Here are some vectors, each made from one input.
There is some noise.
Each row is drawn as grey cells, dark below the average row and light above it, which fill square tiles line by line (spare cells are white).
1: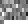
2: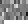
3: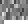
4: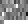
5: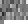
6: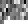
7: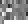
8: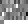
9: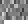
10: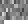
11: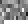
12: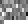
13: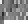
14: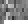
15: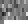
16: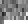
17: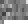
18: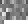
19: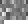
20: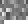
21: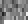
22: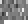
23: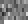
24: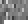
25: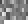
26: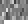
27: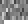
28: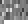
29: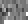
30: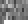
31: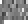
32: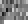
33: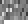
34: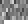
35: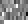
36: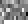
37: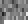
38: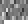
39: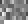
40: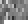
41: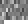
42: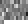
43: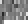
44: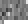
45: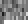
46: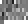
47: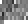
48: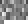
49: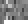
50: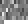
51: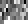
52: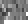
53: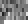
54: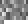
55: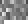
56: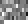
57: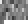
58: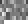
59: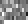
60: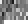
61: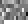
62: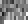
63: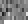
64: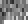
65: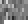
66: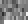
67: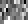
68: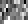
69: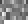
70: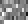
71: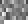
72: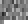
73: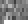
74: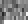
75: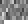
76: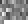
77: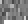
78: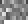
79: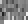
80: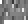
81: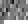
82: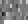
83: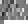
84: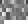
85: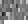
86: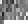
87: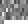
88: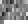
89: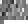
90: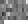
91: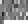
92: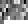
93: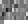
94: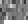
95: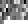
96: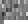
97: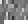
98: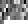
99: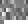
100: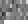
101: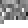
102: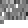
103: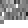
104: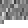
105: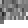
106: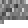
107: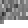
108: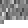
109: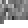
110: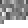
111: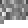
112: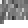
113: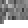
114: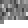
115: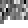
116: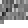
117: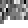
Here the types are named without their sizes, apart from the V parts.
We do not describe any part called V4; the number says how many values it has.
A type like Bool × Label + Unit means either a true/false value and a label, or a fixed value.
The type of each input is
List(Bool × V4).
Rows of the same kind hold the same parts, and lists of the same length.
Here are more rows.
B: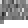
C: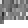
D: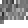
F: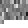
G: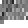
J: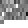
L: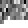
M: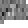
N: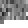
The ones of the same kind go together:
B, C, D, G, M, N
F, J
L

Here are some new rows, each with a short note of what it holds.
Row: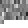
a list of one item
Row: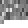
a list of one item
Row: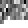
the empty list
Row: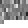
a list of one item
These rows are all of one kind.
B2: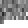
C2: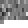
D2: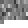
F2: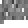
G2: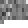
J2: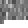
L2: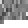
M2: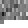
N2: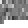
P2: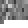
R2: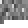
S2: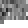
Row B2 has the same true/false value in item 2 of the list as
F2 and J2.
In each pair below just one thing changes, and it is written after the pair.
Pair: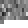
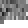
the value of V4 in item 2 of the list
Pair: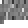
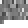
the value of V4 in item 1 of the list
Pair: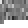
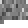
the value of V4 in item 1 of the list
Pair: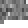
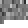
the true/false value in item 2 of the list
